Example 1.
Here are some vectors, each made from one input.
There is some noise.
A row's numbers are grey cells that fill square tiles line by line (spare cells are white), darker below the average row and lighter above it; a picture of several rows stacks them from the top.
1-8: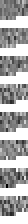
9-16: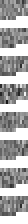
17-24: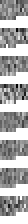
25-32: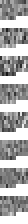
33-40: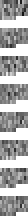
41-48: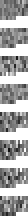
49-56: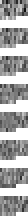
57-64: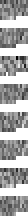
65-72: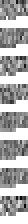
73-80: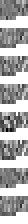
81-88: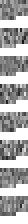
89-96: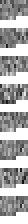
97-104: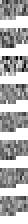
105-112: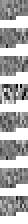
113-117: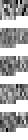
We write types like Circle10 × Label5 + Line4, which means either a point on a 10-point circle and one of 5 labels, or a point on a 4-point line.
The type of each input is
Bool × Bool × Bool.
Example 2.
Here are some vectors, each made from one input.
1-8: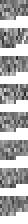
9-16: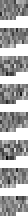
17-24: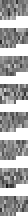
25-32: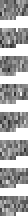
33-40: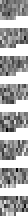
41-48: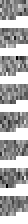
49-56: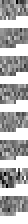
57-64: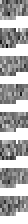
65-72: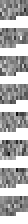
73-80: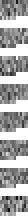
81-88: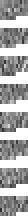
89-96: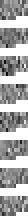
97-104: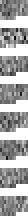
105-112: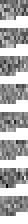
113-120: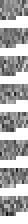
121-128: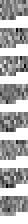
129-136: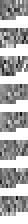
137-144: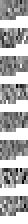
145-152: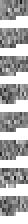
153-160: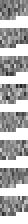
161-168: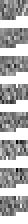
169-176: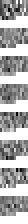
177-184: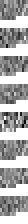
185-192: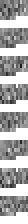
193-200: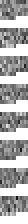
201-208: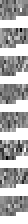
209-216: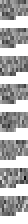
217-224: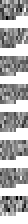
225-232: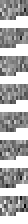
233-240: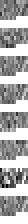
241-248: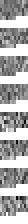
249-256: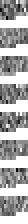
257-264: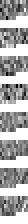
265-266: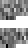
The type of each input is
Bool × Bool × Bool × Bool.
